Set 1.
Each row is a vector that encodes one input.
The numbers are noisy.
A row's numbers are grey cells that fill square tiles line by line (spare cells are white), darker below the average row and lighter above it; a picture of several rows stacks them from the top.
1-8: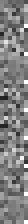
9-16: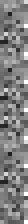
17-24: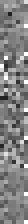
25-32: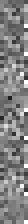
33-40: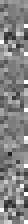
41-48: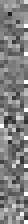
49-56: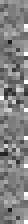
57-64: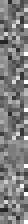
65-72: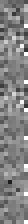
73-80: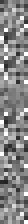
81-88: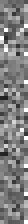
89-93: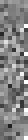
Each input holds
a node of a 9-node tree.
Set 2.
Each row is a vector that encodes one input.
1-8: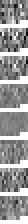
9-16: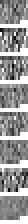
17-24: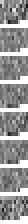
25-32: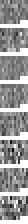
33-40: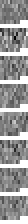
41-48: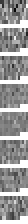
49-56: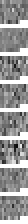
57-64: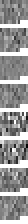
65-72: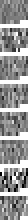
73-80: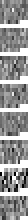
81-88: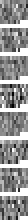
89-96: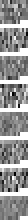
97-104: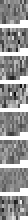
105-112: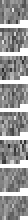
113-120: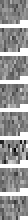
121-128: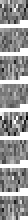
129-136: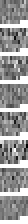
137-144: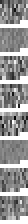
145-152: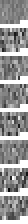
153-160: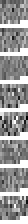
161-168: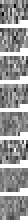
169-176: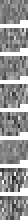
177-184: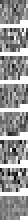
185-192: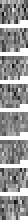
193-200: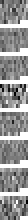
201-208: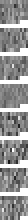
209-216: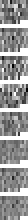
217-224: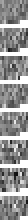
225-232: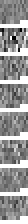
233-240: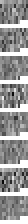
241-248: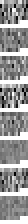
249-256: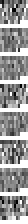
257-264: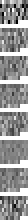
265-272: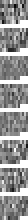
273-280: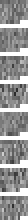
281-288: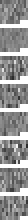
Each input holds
a node of a 10-node tree.
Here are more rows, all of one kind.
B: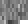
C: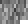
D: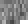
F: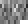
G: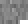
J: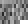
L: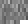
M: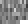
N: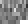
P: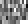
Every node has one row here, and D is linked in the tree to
B, C and G.
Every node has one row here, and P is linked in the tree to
M.
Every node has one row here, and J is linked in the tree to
F.
